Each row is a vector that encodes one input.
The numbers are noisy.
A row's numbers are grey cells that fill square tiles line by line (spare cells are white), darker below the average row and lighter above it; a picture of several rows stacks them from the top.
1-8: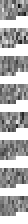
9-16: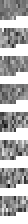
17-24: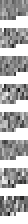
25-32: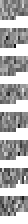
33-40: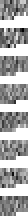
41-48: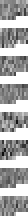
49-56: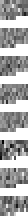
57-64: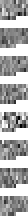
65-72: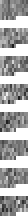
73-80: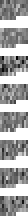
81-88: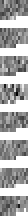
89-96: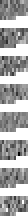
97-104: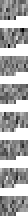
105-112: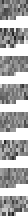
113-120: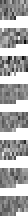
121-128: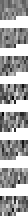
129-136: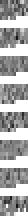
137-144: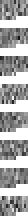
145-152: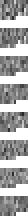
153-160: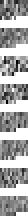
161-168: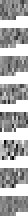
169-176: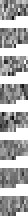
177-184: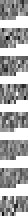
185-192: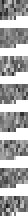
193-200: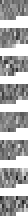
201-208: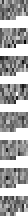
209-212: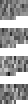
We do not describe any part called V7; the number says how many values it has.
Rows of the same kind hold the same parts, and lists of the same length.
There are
3 kinds of row.
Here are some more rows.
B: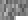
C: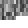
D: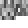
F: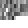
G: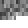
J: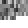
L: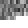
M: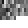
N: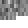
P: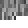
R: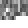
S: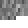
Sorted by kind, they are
B, C, F, L, M, S
D, G, J, N
P, R

